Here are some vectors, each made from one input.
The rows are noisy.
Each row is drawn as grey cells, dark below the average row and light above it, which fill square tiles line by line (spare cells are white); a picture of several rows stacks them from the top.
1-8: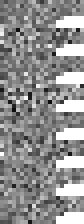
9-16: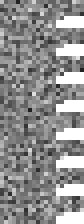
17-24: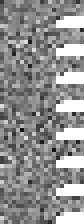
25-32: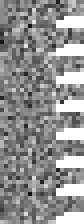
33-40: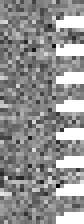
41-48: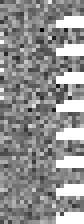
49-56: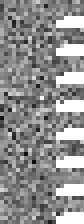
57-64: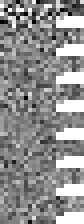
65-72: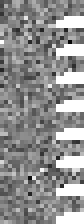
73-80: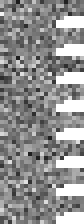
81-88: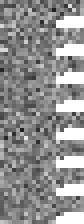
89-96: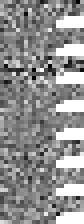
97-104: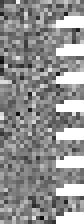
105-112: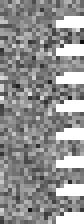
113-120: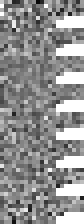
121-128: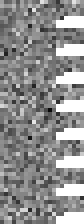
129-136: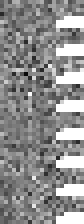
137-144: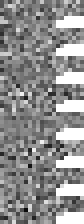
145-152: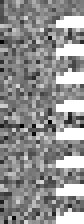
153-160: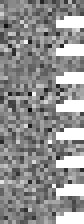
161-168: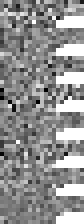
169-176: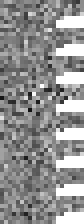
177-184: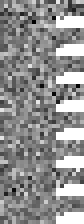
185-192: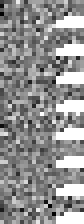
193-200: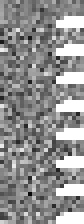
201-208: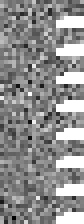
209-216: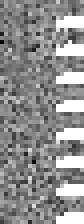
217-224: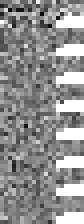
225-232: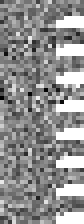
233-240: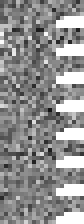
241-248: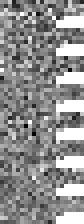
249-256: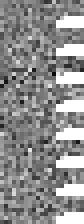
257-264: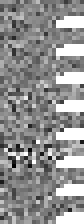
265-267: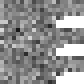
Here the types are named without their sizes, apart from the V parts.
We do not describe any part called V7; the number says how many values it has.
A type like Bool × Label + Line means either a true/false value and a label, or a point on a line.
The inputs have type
Bool × List(Line) × V7.
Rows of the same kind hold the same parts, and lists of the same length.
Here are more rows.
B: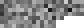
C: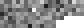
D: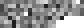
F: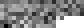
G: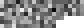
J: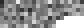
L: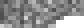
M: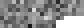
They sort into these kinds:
B
C, D, G, L
F
J, M

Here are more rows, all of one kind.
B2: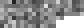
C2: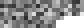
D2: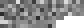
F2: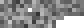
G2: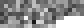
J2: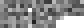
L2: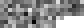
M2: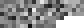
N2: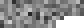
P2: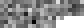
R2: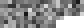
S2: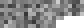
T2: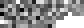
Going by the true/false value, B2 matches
D2, M2, N2 and T2.
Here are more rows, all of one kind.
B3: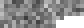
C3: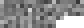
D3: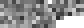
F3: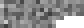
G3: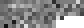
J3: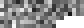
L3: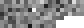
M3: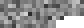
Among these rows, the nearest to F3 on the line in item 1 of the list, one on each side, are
D3 and L3.
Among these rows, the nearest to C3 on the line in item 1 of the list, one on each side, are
J3 and M3.
